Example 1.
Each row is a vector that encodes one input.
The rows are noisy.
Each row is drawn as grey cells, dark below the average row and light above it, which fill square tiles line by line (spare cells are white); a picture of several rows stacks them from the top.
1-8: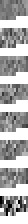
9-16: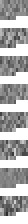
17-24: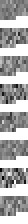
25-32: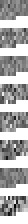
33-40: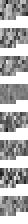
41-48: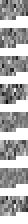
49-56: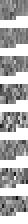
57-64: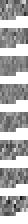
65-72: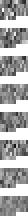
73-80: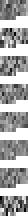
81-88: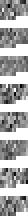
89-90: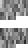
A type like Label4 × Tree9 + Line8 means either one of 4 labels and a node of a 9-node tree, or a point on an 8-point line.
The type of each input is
List2(Line7).
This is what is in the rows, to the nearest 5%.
All of them are lists of up to two points on a 7-point line: about 5% are empty, 40% hold one and 55% two.
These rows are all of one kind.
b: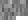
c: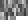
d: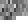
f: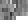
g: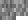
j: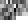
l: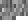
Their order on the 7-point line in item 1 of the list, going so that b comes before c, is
d, j, b, f, c, l, g.
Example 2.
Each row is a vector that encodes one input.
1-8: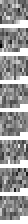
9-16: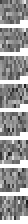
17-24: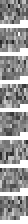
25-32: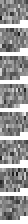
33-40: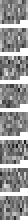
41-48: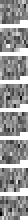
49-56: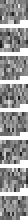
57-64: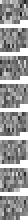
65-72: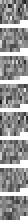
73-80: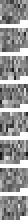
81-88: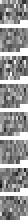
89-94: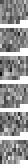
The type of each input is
(Circle9 + Unit) × Tree11.
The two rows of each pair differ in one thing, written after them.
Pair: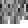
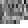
the node of the tree
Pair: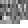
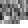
the node of the tree
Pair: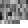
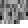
the place on the 9-point circle
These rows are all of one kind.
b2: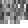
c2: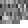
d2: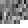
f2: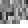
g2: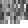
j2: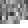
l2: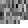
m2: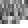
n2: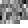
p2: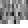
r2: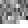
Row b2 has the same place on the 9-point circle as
g2 and l2.
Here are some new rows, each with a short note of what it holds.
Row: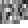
a point on a 9-point circle and a node of an 11-node tree
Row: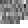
a node of an 11-node tree
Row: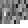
a point on a 9-point circle and a node of an 11-node tree
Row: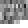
a node of an 11-node tree
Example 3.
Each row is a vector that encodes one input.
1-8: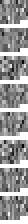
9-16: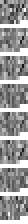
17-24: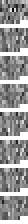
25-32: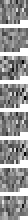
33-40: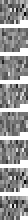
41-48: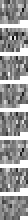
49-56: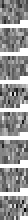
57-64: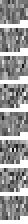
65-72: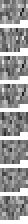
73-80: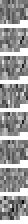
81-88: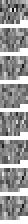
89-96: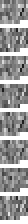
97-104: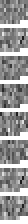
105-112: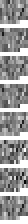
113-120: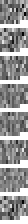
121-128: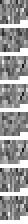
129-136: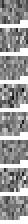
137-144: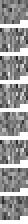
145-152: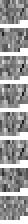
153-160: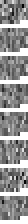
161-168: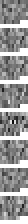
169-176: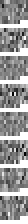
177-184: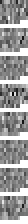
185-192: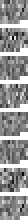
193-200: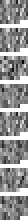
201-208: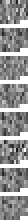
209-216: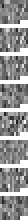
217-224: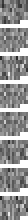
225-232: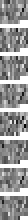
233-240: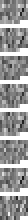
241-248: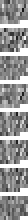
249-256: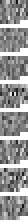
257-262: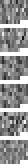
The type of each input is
Line4 + Line12.
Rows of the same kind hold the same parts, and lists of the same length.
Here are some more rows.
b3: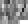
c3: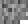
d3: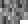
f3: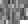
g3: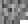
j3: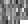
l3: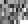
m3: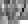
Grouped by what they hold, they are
b3, c3, d3, f3, g3, j3, m3
l3

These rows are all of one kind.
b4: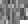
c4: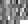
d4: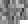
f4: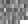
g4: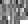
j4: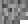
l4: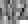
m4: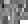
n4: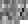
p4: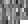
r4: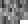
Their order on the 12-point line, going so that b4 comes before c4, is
n4, l4, d4, b4, f4, j4, r4, m4, p4, g4, c4.
